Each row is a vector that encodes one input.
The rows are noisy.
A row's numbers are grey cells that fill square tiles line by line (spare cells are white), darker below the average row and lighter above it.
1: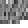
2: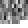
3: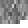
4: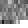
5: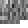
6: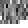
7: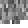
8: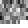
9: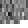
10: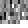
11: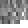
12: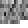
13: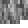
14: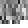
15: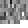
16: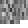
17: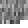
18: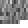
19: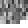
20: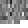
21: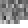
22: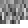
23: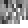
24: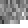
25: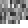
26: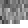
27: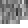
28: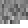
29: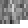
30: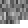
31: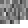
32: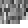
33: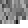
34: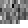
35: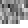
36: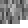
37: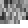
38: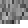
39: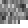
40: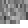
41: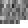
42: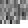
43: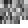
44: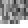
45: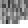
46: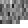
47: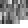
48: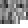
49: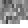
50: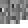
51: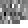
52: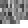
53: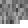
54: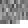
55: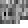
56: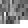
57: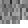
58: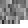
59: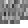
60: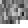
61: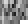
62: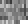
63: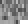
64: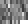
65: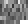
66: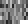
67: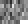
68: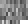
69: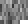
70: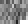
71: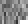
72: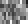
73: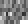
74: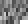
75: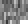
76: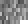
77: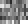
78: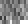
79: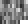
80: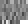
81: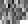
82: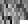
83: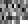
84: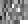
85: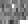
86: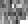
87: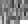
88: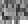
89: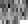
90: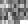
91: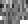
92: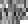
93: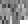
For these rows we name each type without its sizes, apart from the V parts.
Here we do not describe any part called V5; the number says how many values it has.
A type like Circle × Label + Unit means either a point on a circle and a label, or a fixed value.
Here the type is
Bool × Line × V5.
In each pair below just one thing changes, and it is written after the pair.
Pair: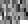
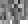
the true/false value
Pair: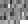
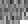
the value of V5
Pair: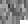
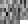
the true/false value
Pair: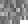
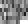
the value of V5
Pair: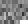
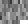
the true/false value
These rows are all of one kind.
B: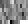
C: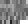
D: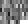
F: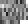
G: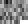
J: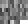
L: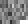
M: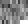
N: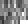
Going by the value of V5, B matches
C, G and L.
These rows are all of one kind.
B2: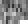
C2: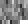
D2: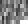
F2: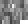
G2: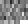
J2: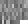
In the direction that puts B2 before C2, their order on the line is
D2, G2, F2, B2, J2, C2.
